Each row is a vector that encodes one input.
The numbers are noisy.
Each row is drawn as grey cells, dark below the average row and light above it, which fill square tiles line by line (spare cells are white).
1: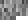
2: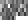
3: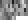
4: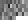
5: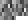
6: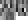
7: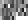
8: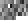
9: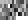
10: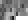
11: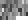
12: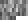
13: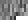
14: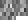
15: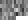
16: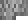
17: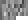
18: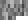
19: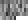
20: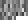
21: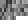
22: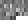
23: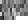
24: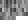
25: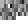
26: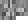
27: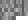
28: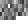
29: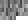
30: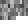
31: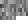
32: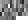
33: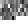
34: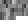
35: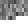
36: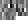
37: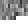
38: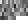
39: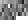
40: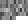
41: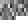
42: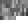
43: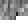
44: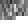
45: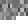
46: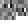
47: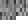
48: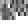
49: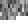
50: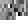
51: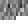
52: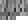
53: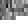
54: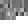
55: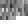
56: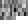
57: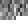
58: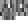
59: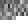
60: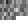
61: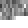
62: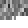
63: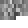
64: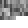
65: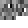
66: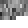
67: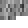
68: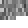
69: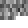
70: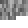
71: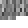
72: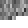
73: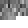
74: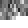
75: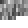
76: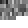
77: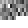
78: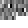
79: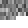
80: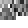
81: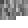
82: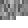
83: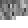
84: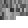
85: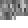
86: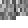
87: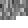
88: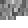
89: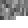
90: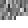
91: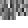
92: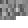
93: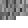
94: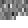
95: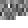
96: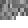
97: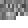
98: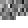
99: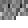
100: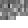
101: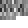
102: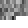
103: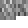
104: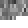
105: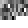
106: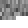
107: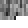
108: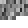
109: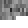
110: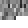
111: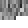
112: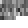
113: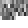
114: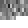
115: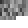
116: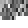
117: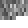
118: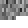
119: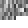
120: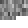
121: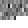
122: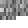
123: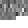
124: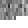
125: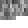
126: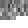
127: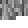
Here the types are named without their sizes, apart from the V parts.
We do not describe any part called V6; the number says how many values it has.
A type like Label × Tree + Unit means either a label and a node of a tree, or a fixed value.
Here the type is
Bool × Bool × Bool × V6 + Line.
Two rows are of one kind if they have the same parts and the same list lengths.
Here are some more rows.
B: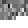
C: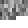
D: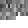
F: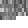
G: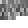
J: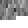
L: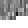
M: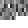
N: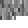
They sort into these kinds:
B, C, D, F, G, J, L, N
M

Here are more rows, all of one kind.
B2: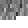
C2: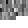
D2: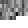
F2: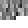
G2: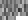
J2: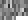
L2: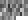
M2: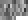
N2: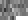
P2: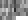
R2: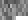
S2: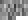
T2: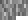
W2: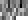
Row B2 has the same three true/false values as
C2, F2, R2 and S2.
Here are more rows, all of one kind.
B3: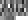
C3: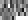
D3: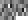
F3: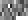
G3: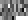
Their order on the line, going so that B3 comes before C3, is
F3, D3, B3, G3, C3.
